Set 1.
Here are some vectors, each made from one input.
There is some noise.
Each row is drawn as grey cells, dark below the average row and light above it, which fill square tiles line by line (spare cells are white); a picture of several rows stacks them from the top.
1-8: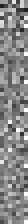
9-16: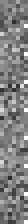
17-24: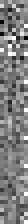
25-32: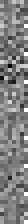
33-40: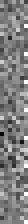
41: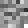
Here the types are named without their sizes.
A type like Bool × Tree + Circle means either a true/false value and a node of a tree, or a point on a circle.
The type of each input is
Tree.
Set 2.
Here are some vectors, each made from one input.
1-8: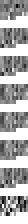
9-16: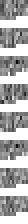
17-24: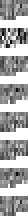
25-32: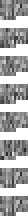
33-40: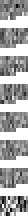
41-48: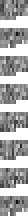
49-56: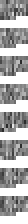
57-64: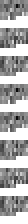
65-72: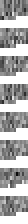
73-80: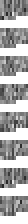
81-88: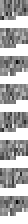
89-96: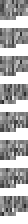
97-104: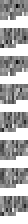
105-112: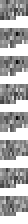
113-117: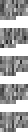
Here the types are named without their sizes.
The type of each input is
Circle + Unit.
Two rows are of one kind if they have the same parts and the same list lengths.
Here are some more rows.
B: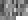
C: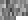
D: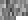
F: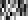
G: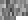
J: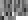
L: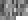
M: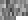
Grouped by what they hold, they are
B, C, D, G, J, L, M
F

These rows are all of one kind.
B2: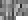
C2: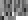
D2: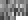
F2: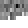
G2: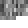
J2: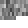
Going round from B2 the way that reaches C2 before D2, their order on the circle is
B2, G2, F2, C2, D2, J2.
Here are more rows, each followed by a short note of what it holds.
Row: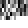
a fixed value
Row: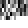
a fixed value
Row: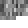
a point on a circle
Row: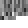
a point on a circle
